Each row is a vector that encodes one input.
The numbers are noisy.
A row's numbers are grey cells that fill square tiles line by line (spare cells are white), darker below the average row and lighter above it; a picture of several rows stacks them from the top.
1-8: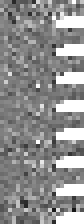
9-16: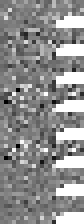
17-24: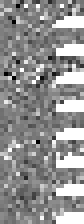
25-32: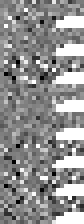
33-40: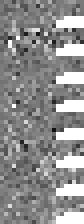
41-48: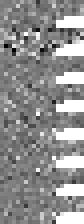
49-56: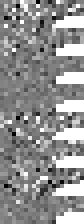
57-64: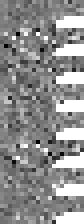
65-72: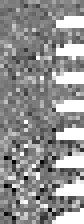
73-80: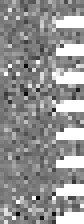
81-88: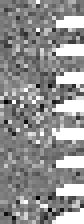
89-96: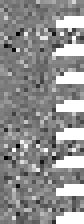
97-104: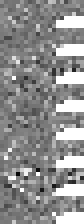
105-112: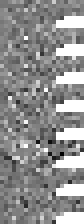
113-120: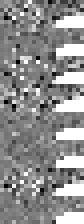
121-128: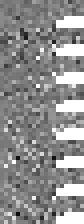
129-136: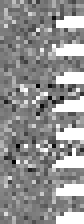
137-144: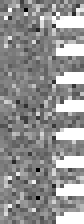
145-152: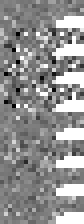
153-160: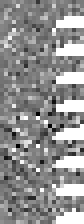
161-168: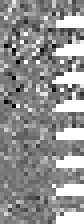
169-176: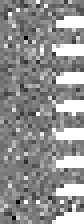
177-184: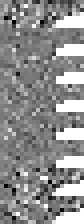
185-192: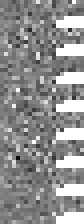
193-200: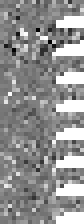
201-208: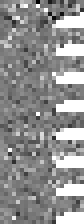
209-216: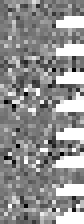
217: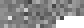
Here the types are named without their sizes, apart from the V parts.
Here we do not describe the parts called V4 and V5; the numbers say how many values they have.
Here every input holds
either a point on a circle, a point on a line, a true/false value and a value of V5, or a value of V4.
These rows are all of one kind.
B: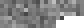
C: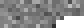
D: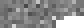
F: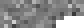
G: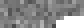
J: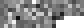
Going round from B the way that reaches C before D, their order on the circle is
B, G, F, C, D, J.
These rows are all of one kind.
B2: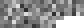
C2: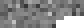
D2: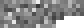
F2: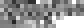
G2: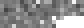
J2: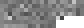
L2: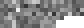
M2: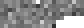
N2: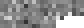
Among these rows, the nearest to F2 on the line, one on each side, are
L2 and N2.
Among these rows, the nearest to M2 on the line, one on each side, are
D2 and N2.
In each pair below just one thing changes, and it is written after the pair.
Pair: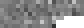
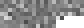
the true/false value
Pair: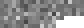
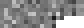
the true/false value
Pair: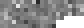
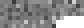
the place on the line
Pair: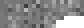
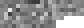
the true/false value
